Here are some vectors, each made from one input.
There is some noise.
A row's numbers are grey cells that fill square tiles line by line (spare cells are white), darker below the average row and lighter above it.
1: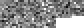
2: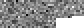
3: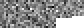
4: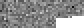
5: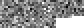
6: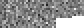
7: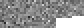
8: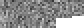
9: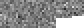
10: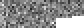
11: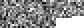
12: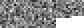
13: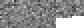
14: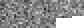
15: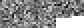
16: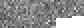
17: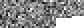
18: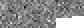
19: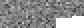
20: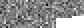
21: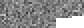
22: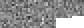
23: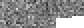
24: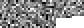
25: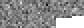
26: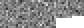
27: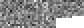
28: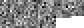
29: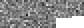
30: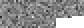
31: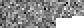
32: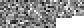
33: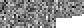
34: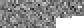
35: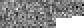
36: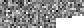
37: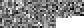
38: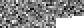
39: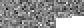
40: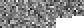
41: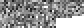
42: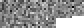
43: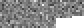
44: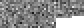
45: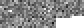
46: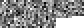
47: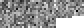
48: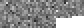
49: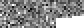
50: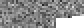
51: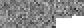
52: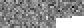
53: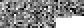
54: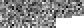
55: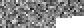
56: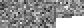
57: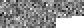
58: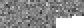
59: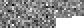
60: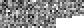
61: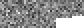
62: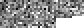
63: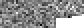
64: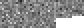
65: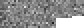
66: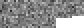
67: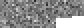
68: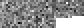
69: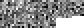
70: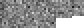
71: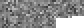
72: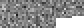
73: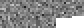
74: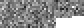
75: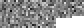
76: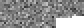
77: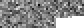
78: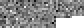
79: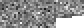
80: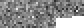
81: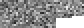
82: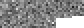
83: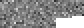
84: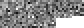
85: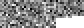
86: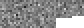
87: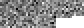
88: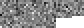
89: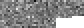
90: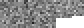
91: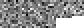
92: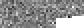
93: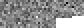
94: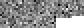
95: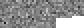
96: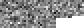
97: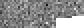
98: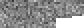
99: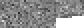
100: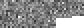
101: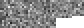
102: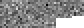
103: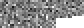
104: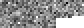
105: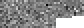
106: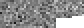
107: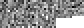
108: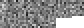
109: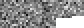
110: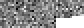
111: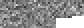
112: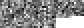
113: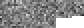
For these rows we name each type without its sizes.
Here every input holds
two labels, together with either a label, or four true/false values.
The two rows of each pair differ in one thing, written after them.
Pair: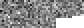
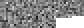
one of the four true/false values
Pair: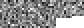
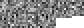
one of the four true/false values
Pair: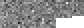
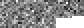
one of the two labels
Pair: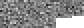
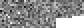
one of the four true/false values
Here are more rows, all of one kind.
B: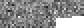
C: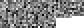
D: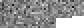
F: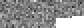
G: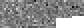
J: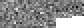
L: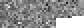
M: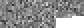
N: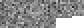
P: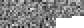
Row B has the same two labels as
D and M.
